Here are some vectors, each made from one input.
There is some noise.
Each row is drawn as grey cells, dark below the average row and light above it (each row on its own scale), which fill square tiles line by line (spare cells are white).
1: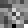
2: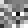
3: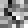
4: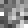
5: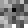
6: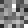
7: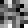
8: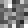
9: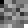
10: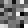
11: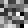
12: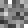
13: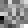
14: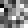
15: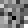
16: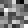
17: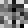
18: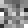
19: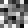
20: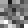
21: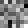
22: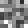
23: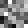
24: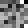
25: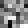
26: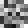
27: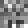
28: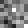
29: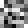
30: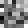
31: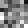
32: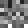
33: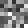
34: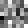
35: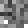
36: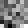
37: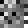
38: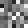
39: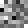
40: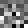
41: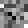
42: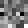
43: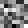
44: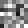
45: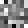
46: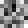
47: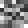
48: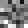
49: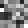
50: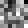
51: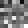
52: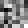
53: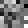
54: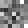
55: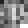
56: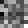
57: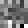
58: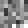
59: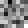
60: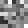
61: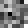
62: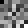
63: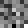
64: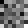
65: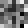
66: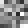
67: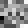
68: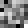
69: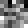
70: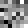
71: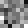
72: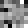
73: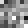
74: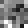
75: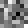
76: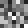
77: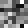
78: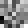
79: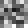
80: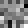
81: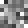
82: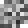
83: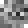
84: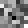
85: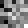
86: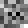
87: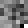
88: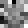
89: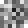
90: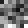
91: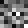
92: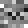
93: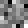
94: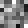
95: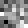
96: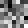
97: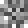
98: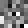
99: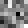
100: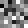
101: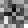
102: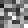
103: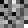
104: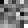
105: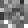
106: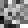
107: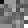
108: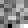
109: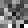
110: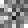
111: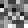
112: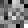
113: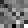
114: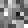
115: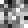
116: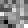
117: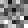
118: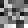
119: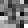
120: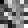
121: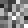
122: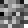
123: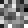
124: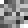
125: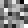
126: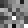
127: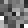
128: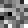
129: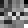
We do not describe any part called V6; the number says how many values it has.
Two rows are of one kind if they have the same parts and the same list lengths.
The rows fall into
3 kinds.
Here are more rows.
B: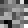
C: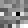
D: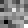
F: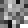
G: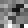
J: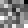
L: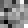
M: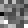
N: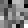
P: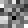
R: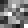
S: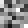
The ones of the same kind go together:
B, F, J, M, P, S
C, D, G, L
N, R

